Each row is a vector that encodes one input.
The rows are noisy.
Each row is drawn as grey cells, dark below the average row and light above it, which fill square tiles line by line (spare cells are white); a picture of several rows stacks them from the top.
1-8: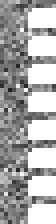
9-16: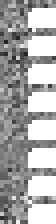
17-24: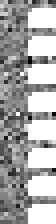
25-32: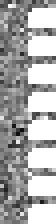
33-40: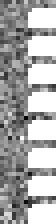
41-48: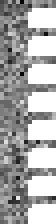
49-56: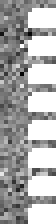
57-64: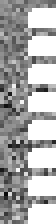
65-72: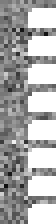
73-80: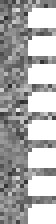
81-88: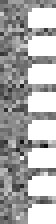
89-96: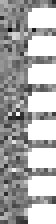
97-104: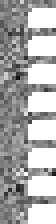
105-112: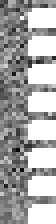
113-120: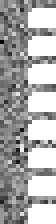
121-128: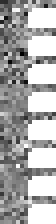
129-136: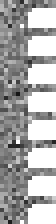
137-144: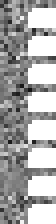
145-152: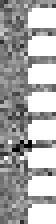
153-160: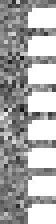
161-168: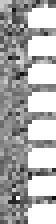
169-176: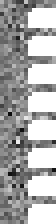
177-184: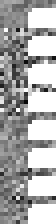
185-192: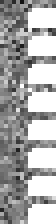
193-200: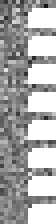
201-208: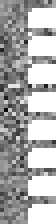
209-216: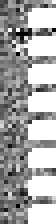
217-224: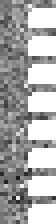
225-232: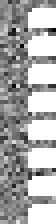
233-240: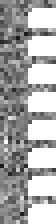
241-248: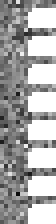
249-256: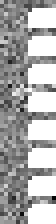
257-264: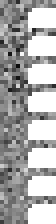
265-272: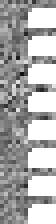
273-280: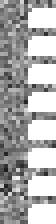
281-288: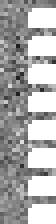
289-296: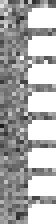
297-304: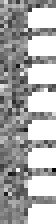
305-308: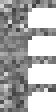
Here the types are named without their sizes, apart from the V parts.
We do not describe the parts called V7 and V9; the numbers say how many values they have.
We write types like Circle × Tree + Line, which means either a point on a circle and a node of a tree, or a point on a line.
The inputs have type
Tree × ((Tree + Unit) × V7 × V9 + Unit).
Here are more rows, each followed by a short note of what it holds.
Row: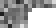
a node of each of two trees, a value of V7 and a value of V9
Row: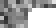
a node of a tree, a value of V7 and a value of V9
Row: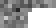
a node of each of two trees, a value of V7 and a value of V9
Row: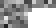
a node of each of two trees, a value of V7 and a value of V9
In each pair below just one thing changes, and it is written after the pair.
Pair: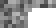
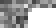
the value of V9
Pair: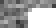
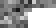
the value of V7
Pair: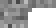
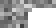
the node of the tree
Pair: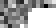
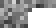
the node of the tree
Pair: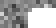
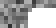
the node of the tree
